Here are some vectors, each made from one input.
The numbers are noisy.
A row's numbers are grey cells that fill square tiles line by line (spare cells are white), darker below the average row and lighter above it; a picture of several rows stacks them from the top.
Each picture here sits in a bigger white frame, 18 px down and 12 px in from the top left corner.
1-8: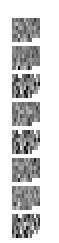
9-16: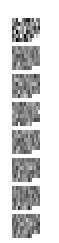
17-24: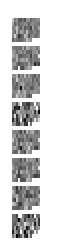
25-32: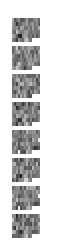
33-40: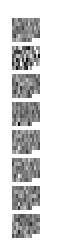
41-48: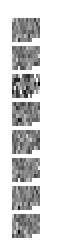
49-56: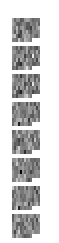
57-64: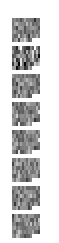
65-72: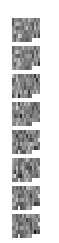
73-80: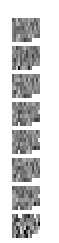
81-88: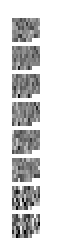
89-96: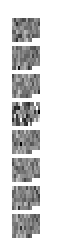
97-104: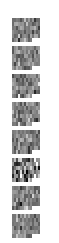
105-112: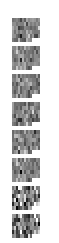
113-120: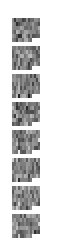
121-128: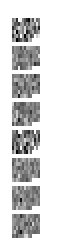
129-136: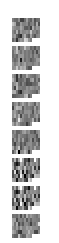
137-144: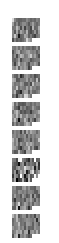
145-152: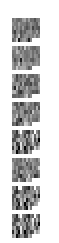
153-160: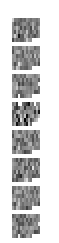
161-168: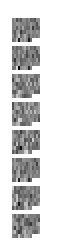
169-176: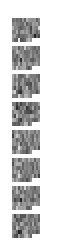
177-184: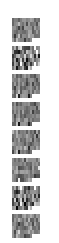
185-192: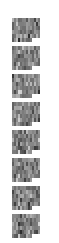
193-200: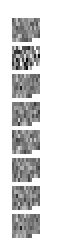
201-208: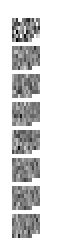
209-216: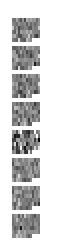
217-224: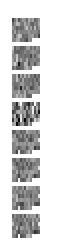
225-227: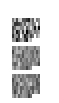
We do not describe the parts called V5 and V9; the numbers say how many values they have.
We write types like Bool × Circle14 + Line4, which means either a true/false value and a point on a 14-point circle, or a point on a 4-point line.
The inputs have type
Label7 + (Line4 + V9) × (Line8 + V5).
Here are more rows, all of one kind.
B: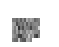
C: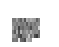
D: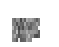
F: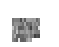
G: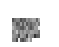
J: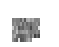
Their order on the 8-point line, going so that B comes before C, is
B, C, D, G, F, J.
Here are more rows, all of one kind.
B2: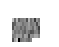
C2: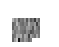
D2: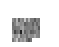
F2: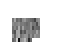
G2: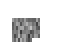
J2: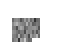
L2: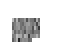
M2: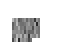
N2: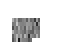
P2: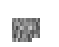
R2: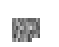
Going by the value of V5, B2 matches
C2, L2, M2 and N2.
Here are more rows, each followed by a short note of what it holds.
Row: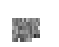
a point on a 4-point line and a point on an 8-point line
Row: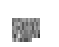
a point on an 8-point line and a value of V9
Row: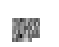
a point on a 4-point line and a value of V5
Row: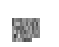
a point on an 8-point line and a value of V9
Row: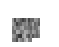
a point on a 4-point line and a value of V5
